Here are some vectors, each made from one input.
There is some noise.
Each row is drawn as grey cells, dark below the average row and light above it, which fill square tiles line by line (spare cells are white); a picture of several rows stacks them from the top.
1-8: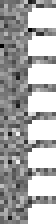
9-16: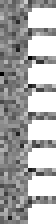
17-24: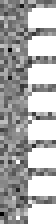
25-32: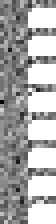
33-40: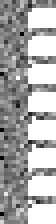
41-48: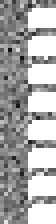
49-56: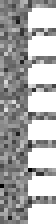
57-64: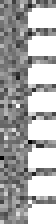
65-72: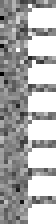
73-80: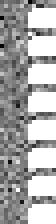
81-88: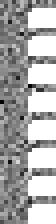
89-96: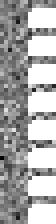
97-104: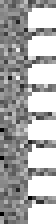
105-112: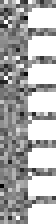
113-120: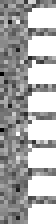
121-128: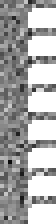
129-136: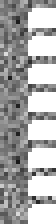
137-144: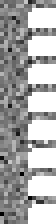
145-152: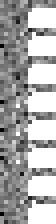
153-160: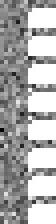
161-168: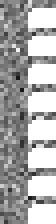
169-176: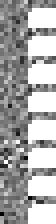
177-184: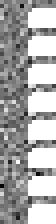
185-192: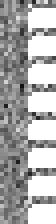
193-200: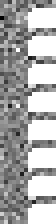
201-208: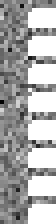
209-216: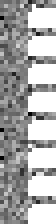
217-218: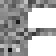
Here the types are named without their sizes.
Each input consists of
a list of points on a line.
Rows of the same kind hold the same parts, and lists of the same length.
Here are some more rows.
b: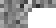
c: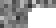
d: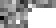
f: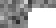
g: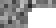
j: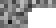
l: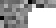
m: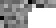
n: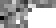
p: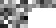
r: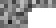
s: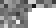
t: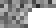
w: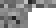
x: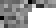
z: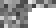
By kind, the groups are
b, d, n, s, t, z
c, f, g, j, l, m, r, w, x
p

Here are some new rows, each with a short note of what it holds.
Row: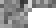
a list of two items
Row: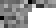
a list of one item
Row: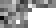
a list of two items
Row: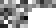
the empty list
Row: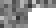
a list of one item
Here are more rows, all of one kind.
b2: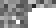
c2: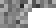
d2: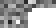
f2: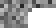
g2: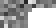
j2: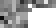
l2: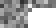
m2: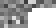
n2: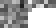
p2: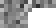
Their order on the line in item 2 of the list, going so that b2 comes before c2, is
n2, j2, b2, l2, d2, m2, g2, p2, c2, f2.
